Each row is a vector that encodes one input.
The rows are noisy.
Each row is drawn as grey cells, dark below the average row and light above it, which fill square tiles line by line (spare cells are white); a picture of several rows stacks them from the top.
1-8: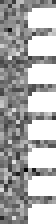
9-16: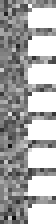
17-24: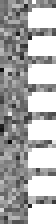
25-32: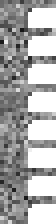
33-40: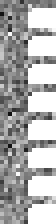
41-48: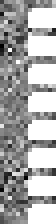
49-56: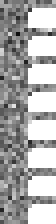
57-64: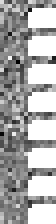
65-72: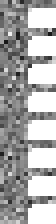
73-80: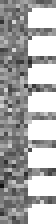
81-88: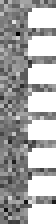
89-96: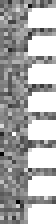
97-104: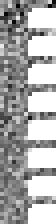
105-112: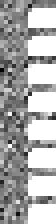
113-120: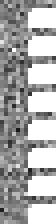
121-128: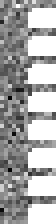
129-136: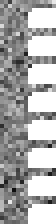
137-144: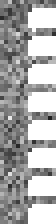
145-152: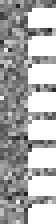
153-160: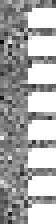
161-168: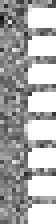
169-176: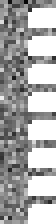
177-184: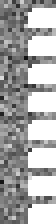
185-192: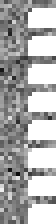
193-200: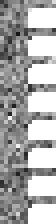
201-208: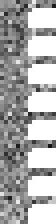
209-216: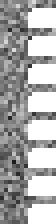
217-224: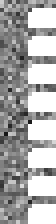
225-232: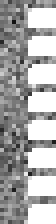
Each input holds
two labels (each one of 10) and a true/false value.
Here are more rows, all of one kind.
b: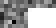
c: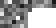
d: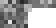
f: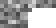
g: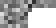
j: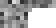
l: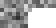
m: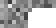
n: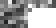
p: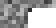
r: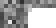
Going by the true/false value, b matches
c and g.
